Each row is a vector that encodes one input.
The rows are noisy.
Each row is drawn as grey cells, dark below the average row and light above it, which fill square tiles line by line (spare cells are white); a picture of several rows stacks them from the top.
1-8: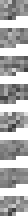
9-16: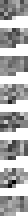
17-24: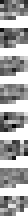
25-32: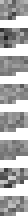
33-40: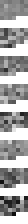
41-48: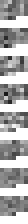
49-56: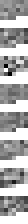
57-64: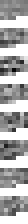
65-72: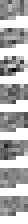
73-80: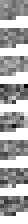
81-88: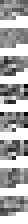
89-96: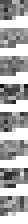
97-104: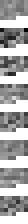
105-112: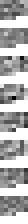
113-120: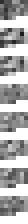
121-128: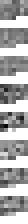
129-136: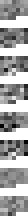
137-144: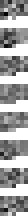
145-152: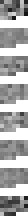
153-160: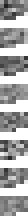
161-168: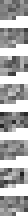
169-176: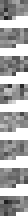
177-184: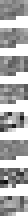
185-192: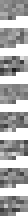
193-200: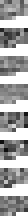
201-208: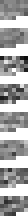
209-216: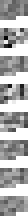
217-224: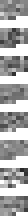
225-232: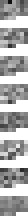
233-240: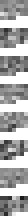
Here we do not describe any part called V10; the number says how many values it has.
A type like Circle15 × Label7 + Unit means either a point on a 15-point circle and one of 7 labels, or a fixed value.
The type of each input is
Bool × (Circle8 + Unit) × V10 + Line8.
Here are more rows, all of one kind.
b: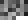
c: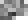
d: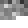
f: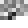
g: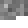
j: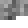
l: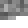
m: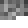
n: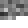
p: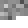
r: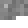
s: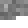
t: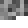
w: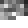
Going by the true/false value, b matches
f, m, n and t.
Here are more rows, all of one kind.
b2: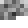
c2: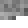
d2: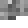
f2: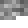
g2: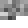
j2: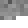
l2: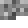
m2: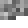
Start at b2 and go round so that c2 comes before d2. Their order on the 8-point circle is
b2, m2, l2, c2, g2, j2, d2, f2.
